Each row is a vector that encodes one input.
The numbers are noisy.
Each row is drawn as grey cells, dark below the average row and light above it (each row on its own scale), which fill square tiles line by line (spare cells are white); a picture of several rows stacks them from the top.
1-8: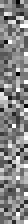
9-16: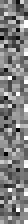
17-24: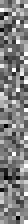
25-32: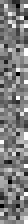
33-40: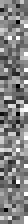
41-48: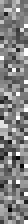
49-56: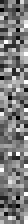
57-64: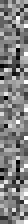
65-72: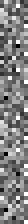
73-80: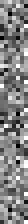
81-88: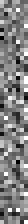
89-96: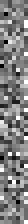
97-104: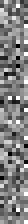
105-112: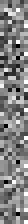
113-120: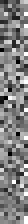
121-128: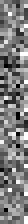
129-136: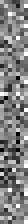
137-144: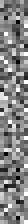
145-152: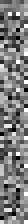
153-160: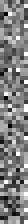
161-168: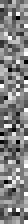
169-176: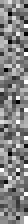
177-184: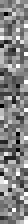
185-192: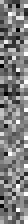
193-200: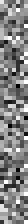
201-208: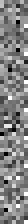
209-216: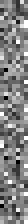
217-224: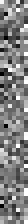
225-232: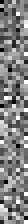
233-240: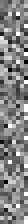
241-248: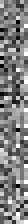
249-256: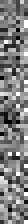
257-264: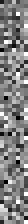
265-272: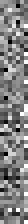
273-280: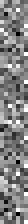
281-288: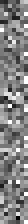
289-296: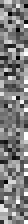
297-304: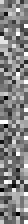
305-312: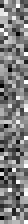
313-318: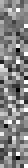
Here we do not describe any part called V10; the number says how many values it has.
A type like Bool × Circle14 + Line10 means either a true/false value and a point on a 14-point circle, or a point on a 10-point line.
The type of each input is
Line6 + List2(Bool × V10).
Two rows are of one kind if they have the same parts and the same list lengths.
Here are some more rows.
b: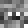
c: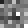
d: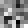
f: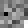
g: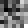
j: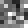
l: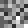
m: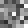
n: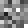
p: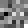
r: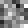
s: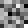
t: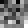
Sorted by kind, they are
b, c, g, t
d, f, j, m, n, p, r
l
s

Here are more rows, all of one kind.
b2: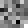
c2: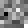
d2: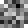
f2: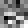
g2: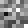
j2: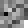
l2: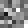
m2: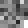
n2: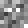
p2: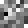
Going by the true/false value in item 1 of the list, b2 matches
d2, f2 and m2.
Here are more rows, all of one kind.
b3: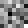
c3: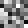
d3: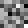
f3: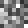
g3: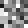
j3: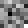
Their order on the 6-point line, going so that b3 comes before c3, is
b3, j3, d3, c3, f3, g3.
